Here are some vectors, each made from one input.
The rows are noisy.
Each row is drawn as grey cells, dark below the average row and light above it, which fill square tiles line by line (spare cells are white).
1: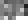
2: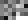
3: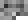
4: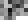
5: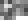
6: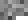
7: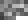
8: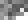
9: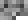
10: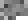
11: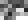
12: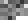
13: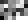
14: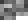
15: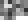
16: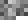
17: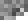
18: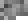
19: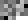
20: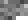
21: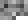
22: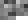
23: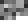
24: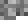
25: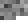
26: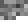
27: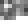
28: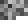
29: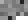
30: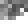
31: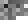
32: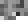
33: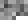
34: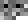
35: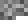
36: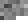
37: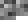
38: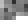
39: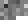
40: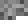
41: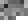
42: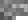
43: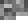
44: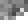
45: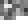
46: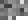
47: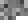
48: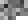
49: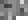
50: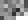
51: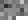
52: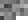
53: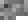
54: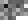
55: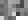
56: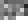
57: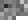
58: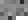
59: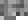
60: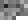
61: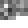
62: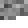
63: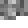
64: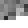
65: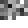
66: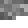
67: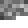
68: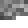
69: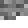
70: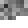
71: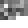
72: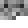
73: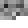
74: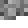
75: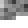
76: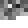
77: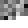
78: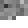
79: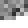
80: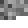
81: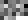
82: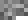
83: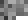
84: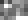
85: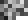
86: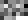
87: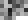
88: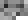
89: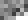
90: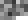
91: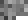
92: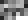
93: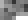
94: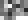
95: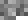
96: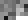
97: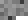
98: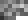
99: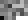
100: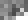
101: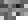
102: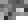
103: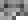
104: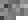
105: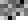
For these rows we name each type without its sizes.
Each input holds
either a label, or three true/false values.
